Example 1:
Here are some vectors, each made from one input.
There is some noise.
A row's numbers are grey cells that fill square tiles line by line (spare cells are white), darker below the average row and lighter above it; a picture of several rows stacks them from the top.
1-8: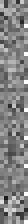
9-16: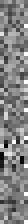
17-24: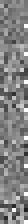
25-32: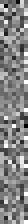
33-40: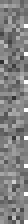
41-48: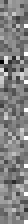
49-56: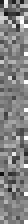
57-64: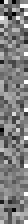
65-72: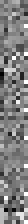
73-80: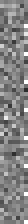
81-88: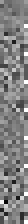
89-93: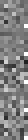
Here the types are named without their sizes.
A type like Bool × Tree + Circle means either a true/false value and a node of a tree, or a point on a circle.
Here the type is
List(Line × Line).
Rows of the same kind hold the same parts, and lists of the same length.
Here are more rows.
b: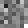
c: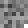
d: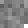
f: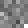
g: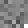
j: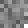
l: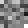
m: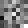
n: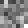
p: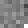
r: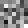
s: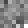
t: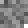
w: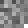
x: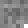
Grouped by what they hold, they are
b, c, d, l, n, p, r, t, x
f, g, j, s, w
m

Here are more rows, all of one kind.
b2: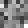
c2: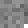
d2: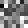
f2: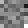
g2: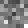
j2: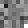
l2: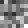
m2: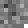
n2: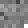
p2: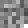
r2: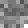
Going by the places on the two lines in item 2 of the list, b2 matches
f2, g2 and j2.
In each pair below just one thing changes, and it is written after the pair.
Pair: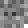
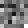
the place on one of the two lines in item 1 of the list
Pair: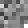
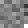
the place on one of the two lines in item 1 of the list
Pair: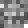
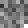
the place on one of the two lines in item 1 of the list
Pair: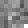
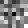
the place on one of the two lines in item 2 of the list
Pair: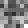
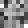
the place on one of the two lines in item 2 of the list
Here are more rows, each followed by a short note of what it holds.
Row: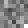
a list of two items
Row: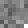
a list of two items
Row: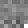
a list of one item
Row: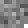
a list of two items
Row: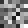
the empty list
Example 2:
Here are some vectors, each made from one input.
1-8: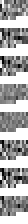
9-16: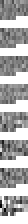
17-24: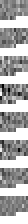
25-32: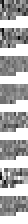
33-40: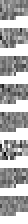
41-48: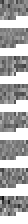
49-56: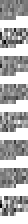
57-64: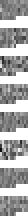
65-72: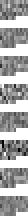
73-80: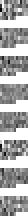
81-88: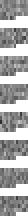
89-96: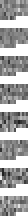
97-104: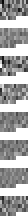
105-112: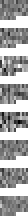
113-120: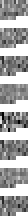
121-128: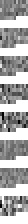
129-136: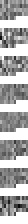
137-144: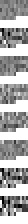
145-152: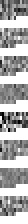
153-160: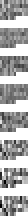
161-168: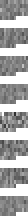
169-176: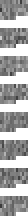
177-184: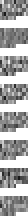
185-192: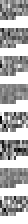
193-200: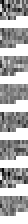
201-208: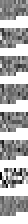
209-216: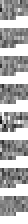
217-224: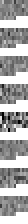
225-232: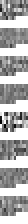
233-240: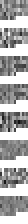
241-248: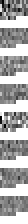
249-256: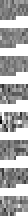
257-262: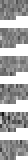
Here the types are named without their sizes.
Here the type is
Circle + Label.
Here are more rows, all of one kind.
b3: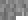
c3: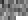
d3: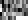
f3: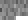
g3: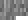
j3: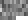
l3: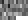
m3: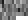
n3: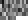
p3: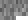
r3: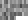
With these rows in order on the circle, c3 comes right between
l3 and p3.
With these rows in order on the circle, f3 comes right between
l3 and n3.
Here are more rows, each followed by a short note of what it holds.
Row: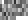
a label
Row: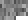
a label
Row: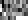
a point on a circle
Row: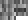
a label
